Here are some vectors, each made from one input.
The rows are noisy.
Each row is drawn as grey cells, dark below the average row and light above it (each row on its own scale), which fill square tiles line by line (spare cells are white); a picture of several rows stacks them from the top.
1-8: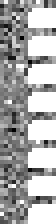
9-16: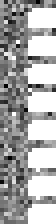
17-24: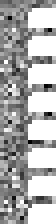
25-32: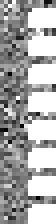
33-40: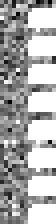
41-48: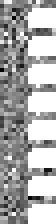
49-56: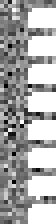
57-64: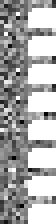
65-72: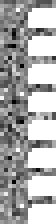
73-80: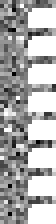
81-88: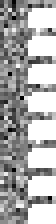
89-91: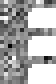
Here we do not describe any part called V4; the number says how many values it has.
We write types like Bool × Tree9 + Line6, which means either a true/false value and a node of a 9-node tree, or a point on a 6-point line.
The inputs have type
(Bool × Bool × Bool × Bool + Label6) × V4 + Unit.
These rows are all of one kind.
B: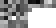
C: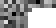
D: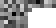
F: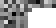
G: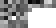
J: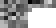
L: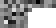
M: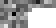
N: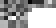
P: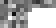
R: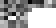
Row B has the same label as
G, J, N and R.
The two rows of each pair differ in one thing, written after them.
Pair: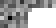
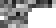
one of the four true/false values
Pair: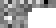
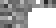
one of the four true/false values
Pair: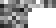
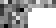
one of the four true/false values
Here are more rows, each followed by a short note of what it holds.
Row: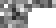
four true/false values and a value of V4
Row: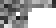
a fixed value
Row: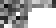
a fixed value
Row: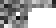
a fixed value
